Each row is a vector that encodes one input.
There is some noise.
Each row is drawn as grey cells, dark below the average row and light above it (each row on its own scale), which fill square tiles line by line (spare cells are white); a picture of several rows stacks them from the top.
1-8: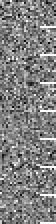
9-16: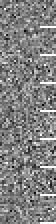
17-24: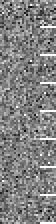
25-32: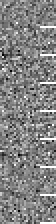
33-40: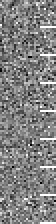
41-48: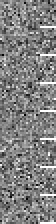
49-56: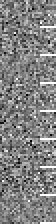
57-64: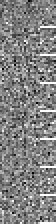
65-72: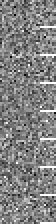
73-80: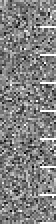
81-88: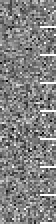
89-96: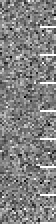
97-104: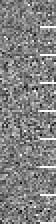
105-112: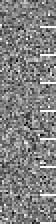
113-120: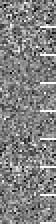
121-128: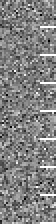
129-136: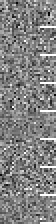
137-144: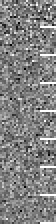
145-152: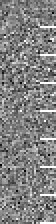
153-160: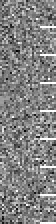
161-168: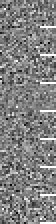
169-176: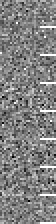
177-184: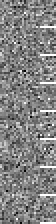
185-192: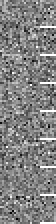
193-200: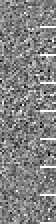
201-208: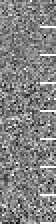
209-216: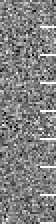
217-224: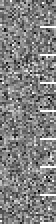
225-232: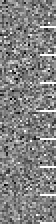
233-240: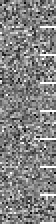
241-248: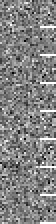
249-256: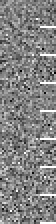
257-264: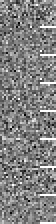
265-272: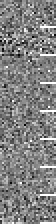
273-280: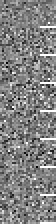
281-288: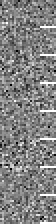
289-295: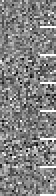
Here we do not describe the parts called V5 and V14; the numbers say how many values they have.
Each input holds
a point on a 7-point line and a value of V5, together with either three true/false values, or a value of V14.
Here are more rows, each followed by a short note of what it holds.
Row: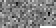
a point on a 7-point line, a value of V5 and a value of V14
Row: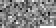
a point on a 7-point line, three true/false values and a value of V5
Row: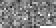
a point on a 7-point line, a value of V5 and a value of V14
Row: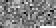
a point on a 7-point line, three true/false values and a value of V5
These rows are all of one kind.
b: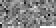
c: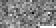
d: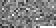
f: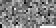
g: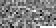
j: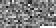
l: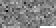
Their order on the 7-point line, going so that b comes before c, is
j, d, g, l, b, f, c.
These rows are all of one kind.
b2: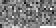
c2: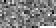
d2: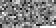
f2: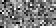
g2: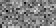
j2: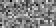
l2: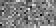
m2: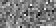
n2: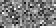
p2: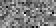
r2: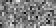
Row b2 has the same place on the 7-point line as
l2 and r2.
